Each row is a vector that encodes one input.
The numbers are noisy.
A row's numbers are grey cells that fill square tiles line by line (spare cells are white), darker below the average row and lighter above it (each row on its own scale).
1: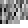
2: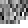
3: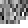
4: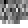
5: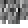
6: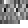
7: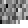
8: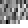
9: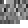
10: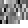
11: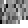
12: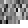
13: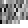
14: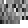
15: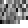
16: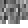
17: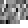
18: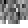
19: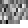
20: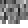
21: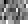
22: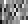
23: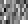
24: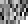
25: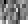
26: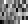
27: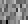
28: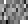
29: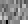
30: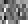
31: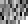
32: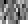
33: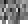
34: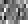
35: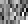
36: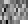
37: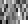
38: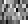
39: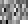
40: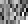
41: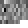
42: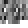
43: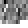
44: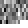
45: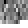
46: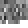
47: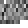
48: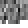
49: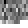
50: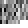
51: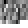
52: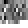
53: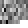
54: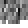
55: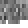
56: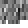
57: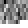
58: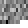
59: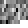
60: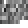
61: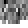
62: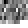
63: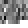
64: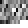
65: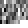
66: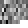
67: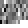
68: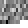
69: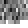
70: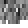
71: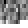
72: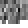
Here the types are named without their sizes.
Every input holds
a list of points on a line.
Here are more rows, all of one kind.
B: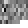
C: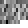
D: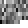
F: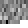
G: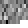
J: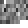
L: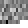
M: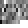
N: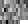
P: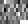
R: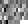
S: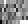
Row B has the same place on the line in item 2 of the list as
D, M and S.
